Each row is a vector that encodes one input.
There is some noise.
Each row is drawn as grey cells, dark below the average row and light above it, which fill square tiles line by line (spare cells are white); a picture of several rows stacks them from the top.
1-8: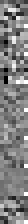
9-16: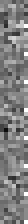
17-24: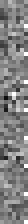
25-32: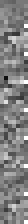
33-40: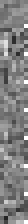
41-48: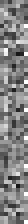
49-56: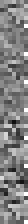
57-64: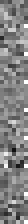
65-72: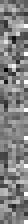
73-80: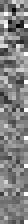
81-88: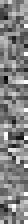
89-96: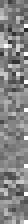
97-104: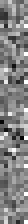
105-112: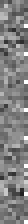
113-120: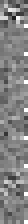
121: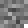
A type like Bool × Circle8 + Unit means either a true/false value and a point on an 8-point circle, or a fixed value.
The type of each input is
Bool × Bool × Bool.
